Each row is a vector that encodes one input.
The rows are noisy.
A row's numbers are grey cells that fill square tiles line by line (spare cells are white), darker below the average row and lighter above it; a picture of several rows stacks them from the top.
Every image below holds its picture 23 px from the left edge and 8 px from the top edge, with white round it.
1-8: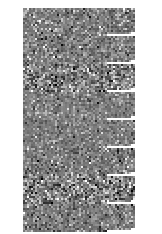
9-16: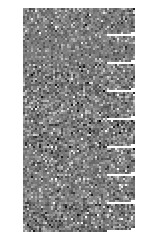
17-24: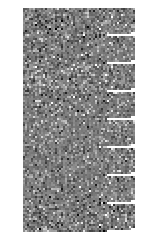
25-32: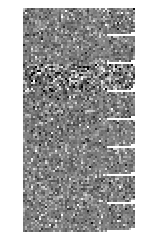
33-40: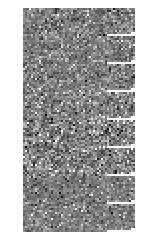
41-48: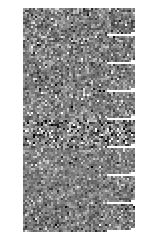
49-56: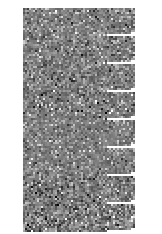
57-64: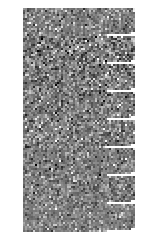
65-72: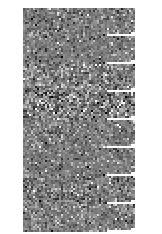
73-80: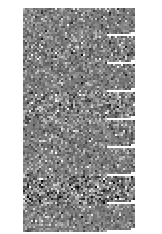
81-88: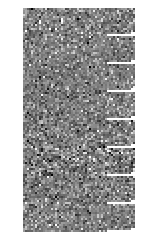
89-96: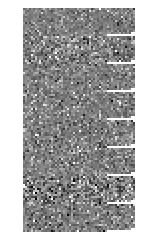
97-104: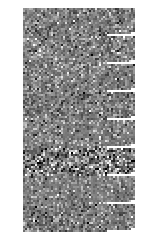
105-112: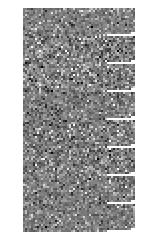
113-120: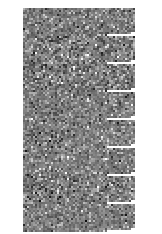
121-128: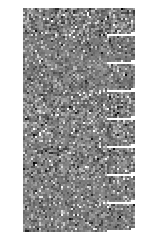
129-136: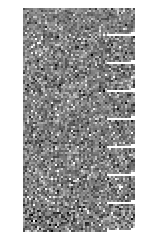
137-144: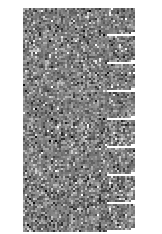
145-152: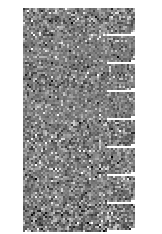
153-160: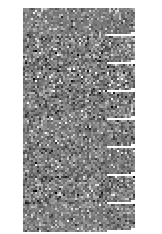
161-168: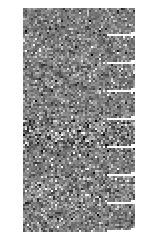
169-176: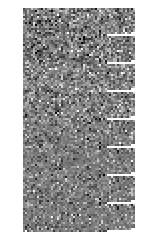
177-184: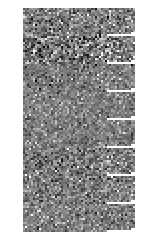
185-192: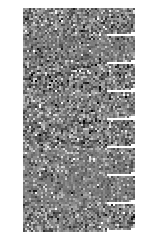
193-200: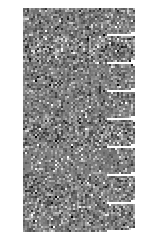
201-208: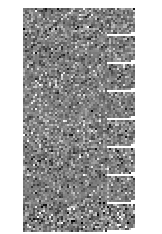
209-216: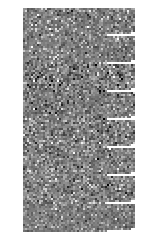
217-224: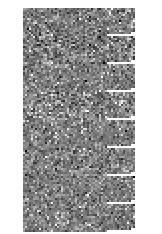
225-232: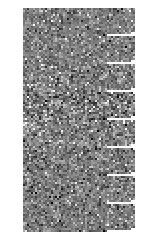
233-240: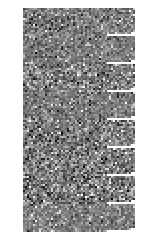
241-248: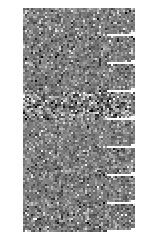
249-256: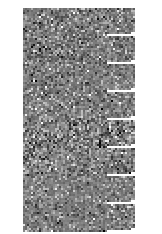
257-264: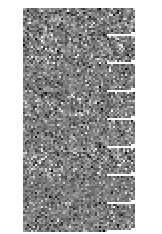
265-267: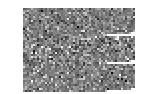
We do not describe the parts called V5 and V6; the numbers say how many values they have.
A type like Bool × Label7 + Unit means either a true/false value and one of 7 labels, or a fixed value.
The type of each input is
Label10 × (Tree12 + V6) × V5.
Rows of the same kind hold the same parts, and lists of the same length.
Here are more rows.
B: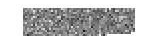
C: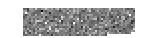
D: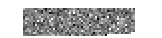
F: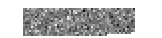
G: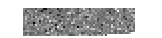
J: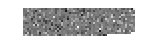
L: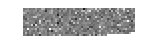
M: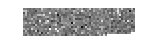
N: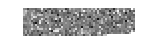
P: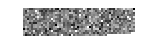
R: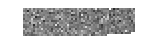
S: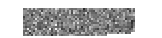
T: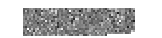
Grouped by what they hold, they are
B, C, D, F, G, L, M, N, P, R, S, T
J

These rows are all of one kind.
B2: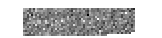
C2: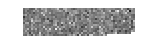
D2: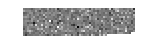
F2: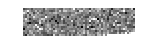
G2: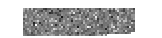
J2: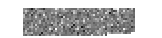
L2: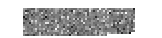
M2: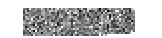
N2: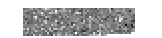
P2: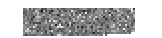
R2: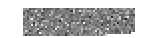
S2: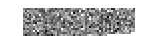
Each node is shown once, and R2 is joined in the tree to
C2.
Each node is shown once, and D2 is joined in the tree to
C2 and G2.
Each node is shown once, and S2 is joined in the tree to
B2.
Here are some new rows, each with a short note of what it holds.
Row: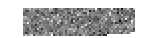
one of 10 labels, a value of V5 and a value of V6
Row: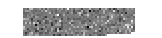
one of 10 labels, a value of V5 and a value of V6
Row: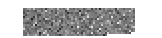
one of 10 labels, a value of V5 and a value of V6
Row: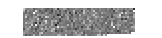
one of 10 labels, a node of a 12-node tree and a value of V5
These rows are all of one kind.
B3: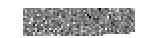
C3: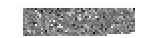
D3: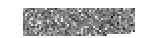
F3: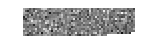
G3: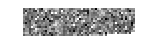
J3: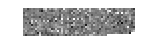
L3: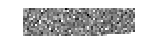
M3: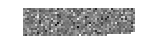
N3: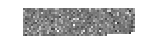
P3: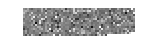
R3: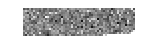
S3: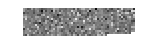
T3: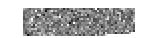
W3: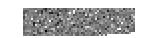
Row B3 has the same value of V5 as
D3, G3, M3 and N3.
